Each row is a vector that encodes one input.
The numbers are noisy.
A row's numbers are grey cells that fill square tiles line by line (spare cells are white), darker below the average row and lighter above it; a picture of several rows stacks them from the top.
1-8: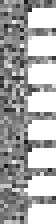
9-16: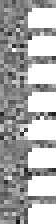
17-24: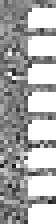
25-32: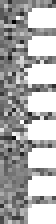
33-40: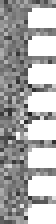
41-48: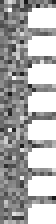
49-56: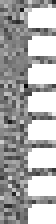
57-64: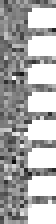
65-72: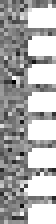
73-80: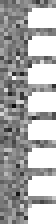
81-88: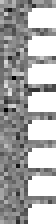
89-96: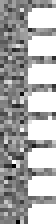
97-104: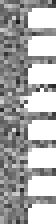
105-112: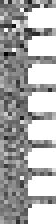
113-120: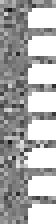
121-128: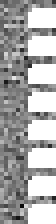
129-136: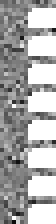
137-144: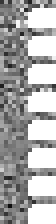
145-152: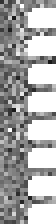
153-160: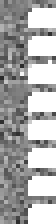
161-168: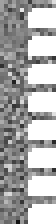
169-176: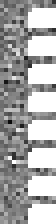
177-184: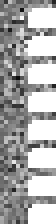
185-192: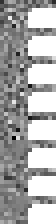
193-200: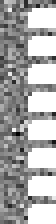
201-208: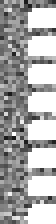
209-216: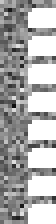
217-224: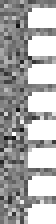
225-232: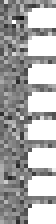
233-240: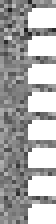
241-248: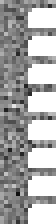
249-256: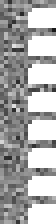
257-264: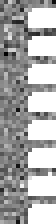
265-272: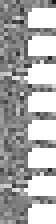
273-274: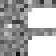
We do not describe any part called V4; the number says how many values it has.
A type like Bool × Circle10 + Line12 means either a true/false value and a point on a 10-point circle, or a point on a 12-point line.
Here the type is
(Bool × Bool × Bool × Bool + V4) × (Circle11 + Unit).
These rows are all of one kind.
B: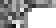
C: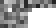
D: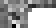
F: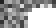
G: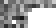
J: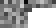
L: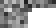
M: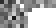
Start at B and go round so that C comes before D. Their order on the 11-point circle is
B, M, J, L, F, C, D, G.
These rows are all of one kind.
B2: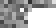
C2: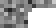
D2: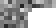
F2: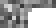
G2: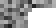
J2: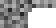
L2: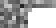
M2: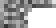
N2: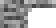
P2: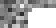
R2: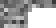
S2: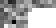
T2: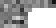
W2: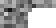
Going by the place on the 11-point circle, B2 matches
C2, D2, M2 and W2.
